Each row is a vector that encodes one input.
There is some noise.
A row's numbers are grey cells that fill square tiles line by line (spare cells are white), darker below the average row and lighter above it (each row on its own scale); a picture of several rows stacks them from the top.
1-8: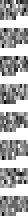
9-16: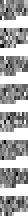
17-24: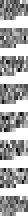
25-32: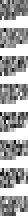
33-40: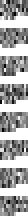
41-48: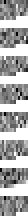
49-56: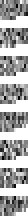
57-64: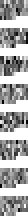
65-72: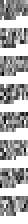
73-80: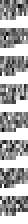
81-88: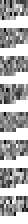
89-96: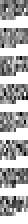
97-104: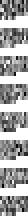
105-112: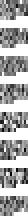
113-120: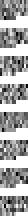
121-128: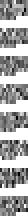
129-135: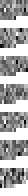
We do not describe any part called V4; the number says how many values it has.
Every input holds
a list of up to two items, each a true/false value and a value of V4.
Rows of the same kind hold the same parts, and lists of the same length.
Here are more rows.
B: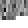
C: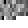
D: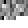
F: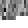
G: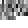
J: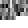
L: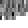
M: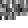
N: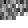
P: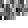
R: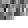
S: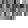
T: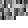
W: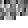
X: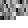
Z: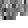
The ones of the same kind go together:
B, F, Z
C, D, N, T, W, X
G, J, L, M, P, R, S

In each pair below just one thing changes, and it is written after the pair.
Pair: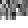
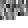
the true/false value in item 1 of the list
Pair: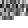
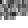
the true/false value in item 2 of the list
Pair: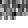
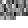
the value of V4 in item 1 of the list
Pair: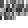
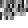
the true/false value in item 2 of the list
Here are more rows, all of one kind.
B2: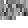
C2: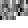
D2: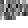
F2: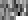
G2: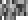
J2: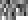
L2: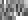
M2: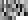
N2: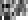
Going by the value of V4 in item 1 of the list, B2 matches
G2 and L2.
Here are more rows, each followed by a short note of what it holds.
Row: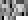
a list of one item
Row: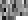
the empty list
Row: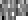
a list of one item
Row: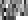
the empty list
